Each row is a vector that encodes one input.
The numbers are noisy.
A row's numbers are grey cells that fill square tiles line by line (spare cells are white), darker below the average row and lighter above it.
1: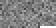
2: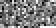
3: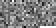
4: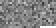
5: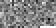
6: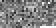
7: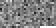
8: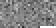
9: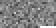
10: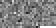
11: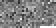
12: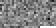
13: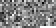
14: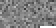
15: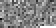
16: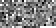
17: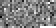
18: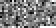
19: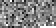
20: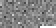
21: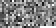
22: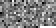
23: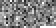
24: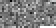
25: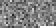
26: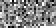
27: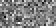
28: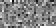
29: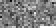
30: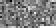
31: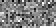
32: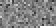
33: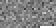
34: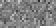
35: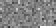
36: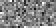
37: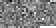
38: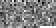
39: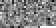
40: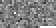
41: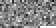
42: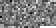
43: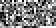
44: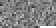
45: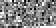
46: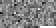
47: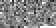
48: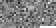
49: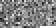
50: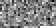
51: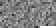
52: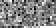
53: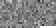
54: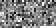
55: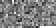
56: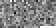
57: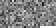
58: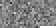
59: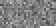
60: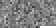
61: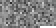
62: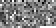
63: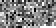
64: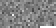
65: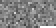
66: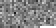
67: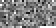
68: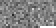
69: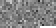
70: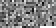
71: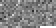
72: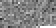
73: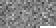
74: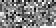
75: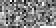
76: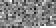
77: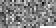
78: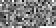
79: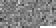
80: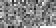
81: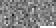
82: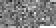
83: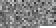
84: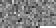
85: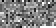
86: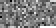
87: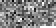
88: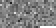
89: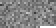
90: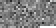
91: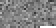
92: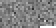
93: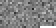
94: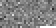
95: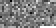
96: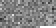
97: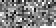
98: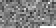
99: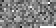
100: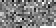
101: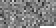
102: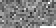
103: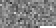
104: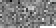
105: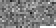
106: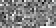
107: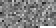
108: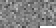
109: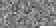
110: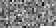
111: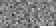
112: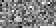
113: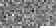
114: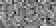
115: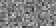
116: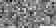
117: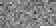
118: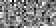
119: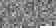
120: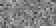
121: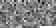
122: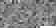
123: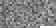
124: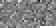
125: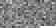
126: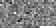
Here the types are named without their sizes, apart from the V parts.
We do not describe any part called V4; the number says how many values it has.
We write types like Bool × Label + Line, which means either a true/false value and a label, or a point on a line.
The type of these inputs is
Line × V4 + List(Circle).
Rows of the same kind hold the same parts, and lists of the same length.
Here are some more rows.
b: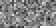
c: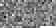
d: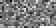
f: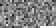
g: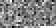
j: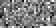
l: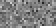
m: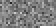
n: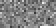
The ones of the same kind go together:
b, c, n
d
f, m
g, l
j

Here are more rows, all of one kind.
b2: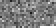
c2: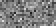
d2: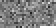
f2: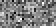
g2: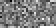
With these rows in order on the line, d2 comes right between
b2 and c2.
